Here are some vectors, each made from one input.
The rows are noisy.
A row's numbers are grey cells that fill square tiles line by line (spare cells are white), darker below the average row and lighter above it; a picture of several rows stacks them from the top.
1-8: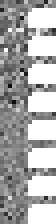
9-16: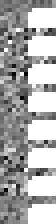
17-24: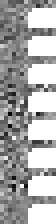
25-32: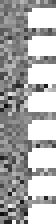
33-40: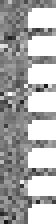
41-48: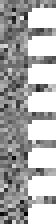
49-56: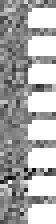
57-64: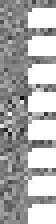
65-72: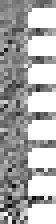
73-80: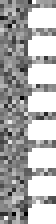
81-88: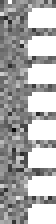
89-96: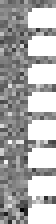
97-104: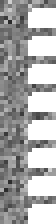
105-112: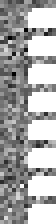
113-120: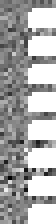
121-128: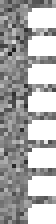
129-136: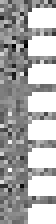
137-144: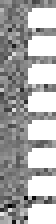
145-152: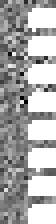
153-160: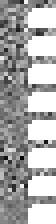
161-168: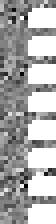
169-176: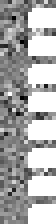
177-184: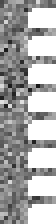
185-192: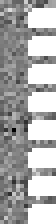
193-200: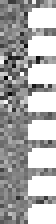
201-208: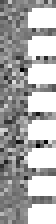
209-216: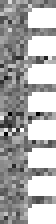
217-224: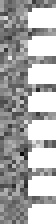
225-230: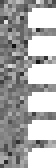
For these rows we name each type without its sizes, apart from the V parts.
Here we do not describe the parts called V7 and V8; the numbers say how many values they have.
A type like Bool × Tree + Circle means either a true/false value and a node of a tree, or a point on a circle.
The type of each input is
(Bool × V7 + Tree) × Line + V8.
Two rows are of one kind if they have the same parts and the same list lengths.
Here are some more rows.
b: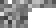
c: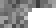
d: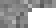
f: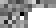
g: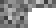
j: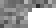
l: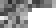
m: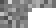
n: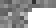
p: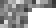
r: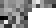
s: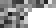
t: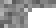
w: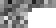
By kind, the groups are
b, m, s, t
c, d, g, j, l, n, p, w
f, r

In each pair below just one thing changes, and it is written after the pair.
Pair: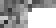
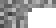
the place on the line
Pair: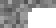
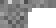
the true/false value
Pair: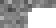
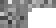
the true/false value
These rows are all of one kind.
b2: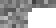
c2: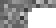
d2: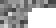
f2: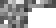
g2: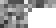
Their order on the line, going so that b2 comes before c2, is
b2, d2, c2, f2, g2.
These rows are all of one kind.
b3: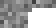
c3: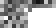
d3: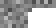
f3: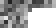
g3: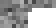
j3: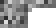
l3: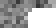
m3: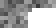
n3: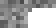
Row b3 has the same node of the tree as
j3 and m3.
